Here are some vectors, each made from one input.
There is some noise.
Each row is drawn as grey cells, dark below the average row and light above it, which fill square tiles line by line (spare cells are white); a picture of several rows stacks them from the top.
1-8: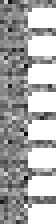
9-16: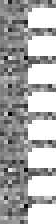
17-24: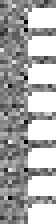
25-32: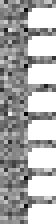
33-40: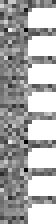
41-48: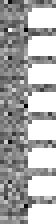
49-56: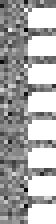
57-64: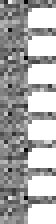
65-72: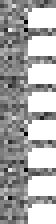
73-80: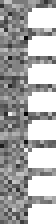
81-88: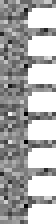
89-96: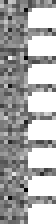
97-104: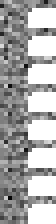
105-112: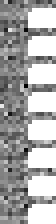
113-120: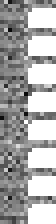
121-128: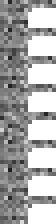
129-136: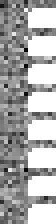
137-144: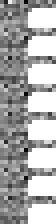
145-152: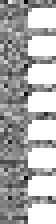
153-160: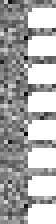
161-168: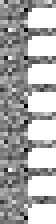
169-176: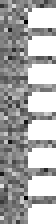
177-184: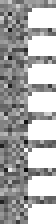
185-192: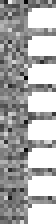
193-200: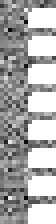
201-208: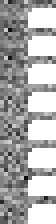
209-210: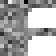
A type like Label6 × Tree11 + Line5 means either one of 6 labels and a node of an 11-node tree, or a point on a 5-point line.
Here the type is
Bool × Circle9 + Label7.
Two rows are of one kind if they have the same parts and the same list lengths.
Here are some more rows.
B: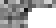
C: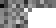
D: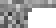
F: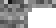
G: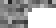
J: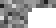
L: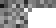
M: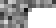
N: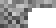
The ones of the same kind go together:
B, C, D, J, L, M, N
F, G

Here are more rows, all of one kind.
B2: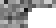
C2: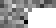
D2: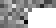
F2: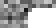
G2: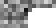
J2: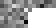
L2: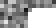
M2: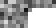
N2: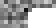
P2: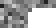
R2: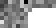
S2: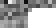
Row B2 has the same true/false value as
P2 and S2.
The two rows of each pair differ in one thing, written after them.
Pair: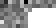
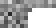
the place on the 9-point circle
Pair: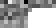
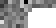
the place on the 9-point circle
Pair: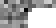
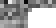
the place on the 9-point circle
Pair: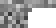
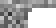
the true/false value
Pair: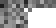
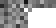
the true/false value
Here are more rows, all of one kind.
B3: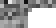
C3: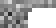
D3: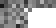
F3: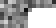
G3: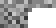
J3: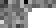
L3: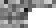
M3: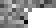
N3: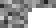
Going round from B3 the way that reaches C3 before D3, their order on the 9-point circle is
B3, F3, L3, G3, C3, N3, M3, D3, J3.
